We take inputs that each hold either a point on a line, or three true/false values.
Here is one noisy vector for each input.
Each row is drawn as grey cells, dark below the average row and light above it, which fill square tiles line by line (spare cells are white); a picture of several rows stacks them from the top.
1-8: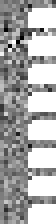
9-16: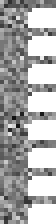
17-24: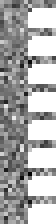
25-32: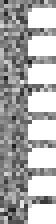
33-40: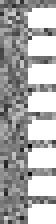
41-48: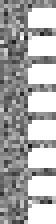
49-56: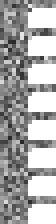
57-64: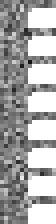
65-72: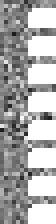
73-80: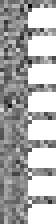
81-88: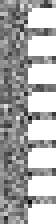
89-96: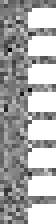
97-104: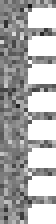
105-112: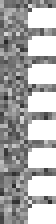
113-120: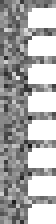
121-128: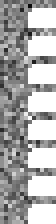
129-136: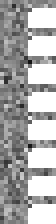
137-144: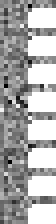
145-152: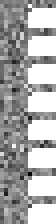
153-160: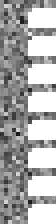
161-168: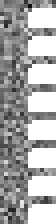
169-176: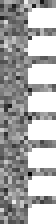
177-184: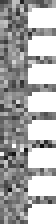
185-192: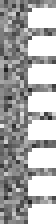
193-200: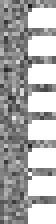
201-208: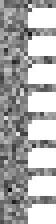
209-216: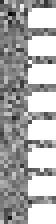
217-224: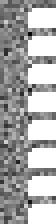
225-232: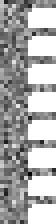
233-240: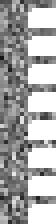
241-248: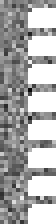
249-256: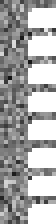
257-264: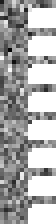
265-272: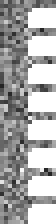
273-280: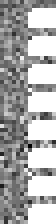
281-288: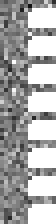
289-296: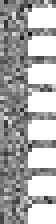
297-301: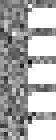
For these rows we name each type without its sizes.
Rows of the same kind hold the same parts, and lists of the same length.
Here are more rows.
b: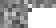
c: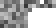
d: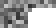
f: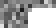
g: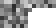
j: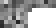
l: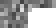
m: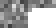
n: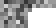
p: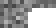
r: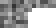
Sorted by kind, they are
b, c, g, j, l, m, p, r
d, f, n

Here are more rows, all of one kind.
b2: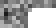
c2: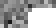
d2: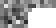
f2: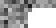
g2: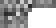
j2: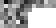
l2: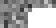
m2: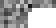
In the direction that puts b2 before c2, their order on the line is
g2, m2, b2, f2, j2, l2, c2, d2.
